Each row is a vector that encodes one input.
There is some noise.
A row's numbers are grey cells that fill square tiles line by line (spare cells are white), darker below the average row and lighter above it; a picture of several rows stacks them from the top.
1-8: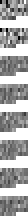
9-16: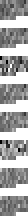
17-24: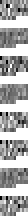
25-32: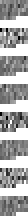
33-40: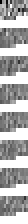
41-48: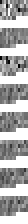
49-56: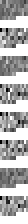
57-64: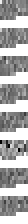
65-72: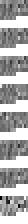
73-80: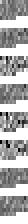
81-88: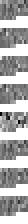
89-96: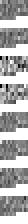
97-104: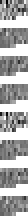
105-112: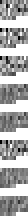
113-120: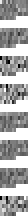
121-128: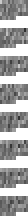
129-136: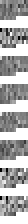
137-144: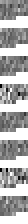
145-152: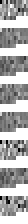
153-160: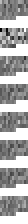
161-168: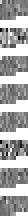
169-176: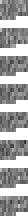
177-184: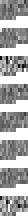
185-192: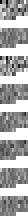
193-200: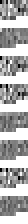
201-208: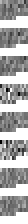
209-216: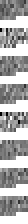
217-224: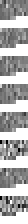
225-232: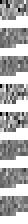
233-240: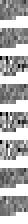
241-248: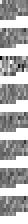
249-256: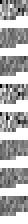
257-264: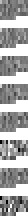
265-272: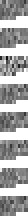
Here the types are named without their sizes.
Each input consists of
either a point on a circle, or a fixed value, or two labels.
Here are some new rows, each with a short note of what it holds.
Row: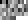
two labels
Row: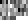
two labels
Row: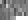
a point on a circle
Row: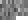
a point on a circle
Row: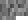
a point on a circle
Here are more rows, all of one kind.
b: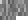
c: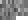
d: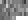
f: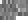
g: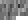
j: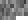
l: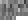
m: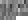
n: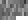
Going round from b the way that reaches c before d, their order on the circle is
b, f, c, d, n, j, g, m, l.
